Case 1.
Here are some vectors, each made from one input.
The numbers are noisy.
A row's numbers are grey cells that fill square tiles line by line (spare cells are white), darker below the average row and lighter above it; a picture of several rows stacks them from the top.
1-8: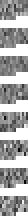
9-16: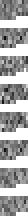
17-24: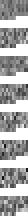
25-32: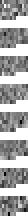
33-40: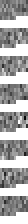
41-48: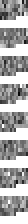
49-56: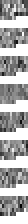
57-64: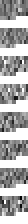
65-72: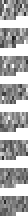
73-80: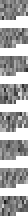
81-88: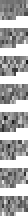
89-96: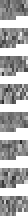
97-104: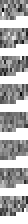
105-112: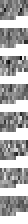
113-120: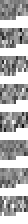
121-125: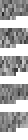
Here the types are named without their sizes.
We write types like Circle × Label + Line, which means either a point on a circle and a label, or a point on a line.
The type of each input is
(Bool × Circle + Unit) × Line.
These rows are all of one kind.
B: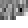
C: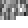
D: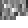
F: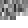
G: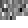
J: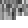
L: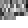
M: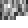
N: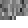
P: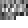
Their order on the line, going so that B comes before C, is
M, B, L, J, P, D, C, F, N, G.
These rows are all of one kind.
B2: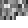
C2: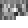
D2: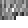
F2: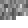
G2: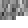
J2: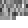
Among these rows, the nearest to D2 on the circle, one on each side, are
C2 and F2.
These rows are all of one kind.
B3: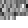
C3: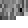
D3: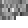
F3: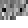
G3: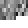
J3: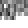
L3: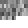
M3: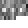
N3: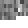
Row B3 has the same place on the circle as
J3 and L3.
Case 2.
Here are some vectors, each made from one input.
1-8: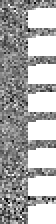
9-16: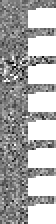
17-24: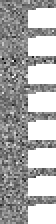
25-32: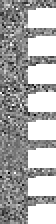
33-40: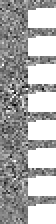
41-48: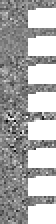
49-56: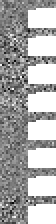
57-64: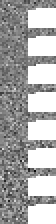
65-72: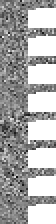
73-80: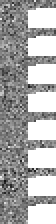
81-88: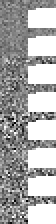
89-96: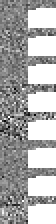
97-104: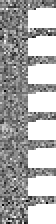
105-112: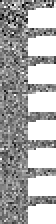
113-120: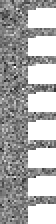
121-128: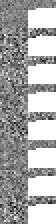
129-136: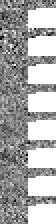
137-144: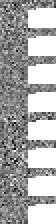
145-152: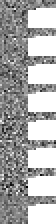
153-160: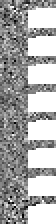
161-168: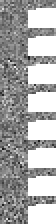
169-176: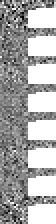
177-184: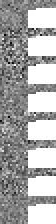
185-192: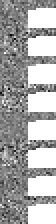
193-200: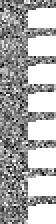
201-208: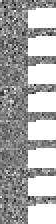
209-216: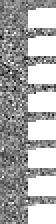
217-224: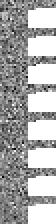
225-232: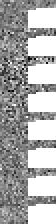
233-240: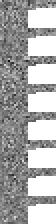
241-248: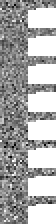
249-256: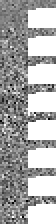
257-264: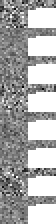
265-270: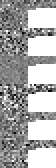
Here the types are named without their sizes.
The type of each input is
Circle + List(Line).
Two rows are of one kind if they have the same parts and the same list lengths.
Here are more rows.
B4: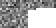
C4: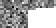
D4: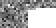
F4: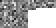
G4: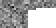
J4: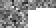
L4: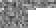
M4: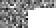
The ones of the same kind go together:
B4, D4, F4, M4
C4
G4
J4, L4

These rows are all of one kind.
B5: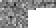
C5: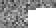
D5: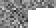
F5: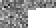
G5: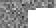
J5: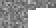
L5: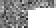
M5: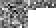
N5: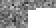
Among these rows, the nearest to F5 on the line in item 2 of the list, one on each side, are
L5 and N5.
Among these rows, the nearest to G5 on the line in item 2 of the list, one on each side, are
B5 and J5.
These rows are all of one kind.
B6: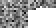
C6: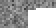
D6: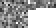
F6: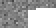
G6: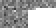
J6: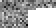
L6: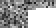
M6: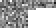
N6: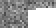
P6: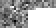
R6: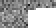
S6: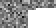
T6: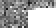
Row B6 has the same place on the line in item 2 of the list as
C6, G6, N6 and R6.
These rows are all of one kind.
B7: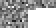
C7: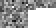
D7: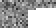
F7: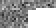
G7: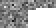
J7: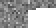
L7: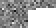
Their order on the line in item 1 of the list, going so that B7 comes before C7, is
B7, G7, J7, C7, D7, F7, L7.
